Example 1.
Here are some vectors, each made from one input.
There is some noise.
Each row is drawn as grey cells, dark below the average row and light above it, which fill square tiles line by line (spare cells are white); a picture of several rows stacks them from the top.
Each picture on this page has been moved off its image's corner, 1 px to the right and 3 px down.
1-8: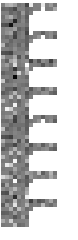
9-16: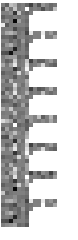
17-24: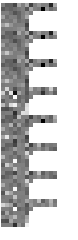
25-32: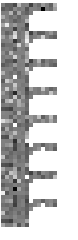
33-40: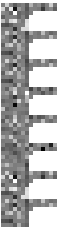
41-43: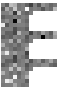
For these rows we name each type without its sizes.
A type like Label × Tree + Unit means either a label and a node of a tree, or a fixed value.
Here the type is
Bool × Bool × Bool + Line.
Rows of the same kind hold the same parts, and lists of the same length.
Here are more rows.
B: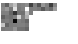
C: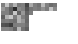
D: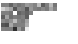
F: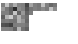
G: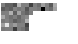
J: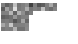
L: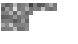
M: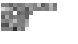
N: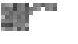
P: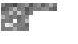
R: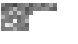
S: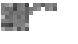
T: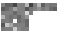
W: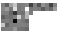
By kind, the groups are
B, G, J, L, P, R, T, W
C, D, F, M, N, S

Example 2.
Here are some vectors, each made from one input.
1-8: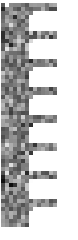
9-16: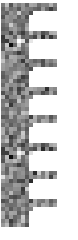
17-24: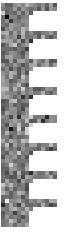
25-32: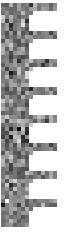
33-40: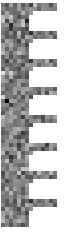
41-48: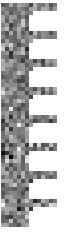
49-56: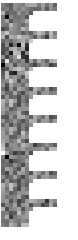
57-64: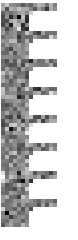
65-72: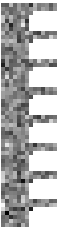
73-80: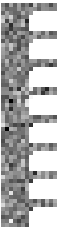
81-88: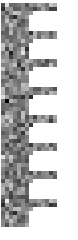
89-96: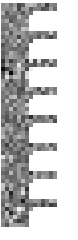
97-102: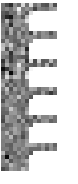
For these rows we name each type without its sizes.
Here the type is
Circle + Line × Line + Unit.
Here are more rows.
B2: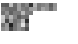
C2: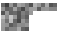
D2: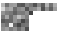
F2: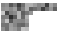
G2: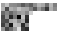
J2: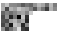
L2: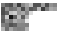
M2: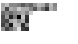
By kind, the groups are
B2, C2
D2, F2, L2
G2, J2, M2

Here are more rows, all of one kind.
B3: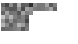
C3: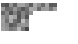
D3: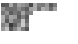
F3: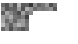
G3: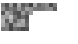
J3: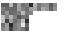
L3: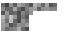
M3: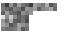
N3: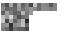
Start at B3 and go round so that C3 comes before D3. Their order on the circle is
B3, M3, L3, C3, D3, J3, N3, G3, F3.
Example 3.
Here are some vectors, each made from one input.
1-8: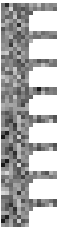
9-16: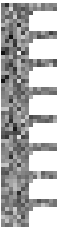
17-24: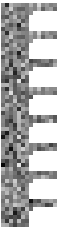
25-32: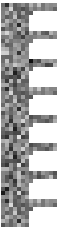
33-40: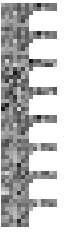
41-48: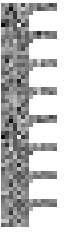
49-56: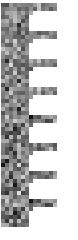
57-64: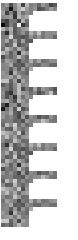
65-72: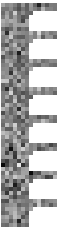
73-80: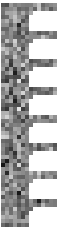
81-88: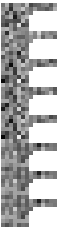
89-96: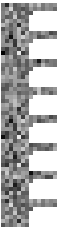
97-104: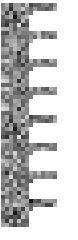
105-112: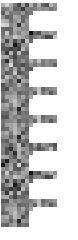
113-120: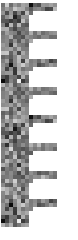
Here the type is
Line4 + Line7.
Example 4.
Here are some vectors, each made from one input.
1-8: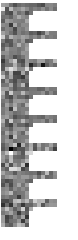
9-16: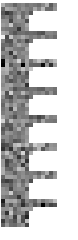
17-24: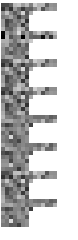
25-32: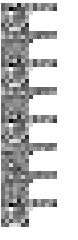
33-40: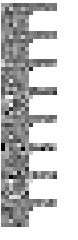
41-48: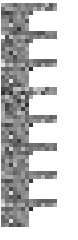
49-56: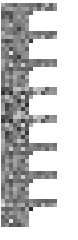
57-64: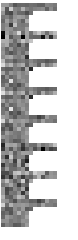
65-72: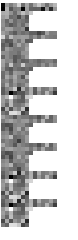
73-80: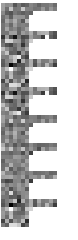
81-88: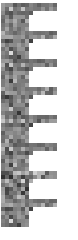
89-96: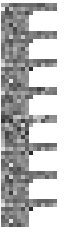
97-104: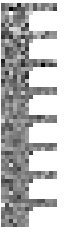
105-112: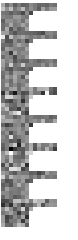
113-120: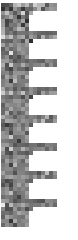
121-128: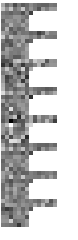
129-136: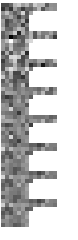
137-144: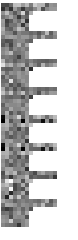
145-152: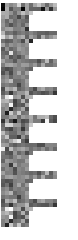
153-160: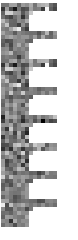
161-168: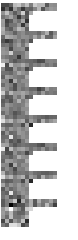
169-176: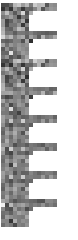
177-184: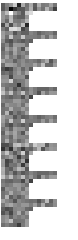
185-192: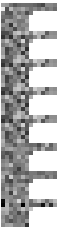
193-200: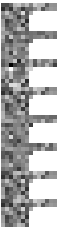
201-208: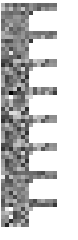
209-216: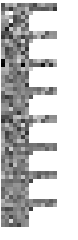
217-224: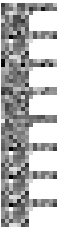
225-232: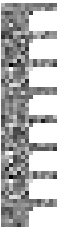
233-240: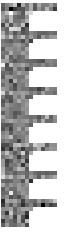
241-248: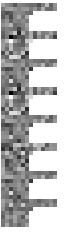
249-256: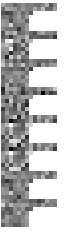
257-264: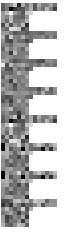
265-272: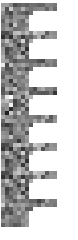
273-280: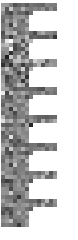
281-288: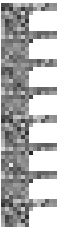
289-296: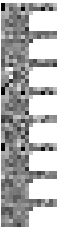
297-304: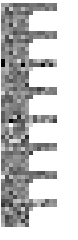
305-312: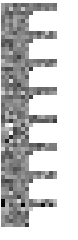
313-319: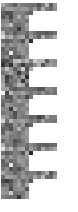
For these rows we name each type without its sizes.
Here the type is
Circle + Line.
